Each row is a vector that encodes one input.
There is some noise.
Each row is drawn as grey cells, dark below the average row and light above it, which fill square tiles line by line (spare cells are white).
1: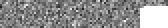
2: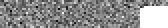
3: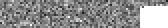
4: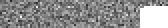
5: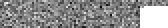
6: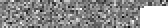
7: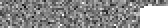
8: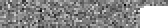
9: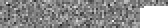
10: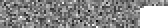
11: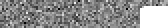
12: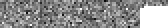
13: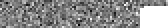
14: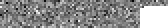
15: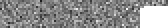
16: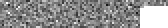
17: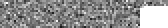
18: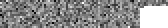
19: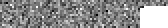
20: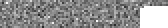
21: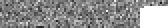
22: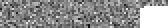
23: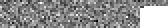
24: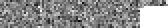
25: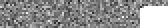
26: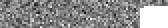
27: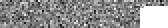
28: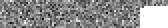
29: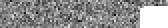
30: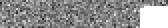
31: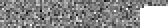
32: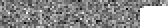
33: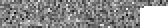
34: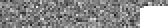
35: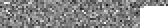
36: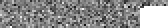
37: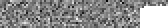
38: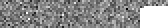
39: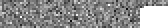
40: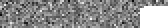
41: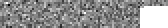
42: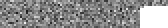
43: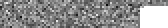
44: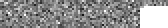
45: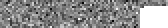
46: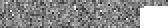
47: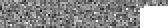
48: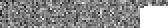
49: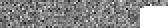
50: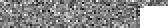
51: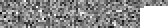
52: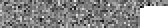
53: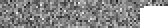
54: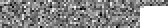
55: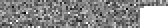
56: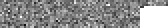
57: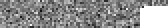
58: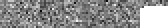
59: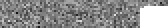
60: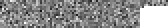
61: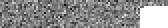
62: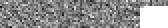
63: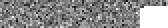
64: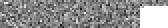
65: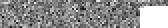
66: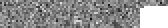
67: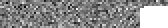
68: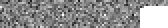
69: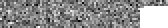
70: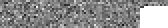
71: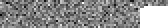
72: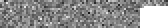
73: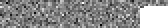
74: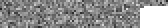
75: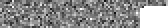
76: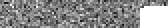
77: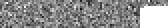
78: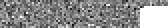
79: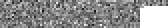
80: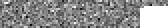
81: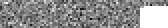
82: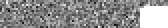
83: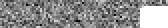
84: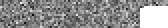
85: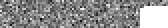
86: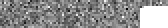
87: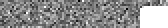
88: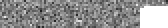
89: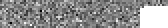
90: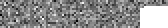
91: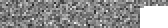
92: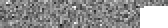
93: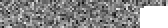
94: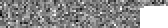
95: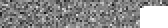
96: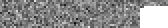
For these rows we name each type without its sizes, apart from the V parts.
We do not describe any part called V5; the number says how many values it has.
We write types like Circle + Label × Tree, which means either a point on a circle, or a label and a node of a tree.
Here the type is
(Circle + V5) × Line.
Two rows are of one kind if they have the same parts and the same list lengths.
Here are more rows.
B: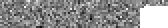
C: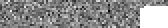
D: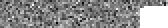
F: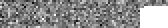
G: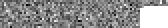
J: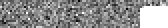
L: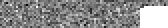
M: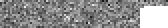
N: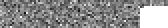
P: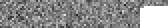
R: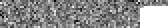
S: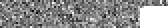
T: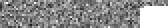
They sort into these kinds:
B, C, M, P, T
D, F, G, J, L, N, R, S

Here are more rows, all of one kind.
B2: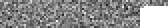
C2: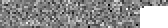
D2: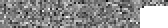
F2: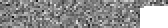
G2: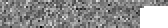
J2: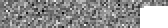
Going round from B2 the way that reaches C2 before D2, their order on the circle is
B2, F2, C2, G2, D2, J2.
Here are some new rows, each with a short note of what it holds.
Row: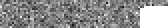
a point on a line and a value of V5
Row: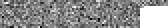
a point on a circle and a point on a line
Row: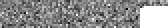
a point on a line and a value of V5
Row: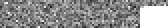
a point on a circle and a point on a line
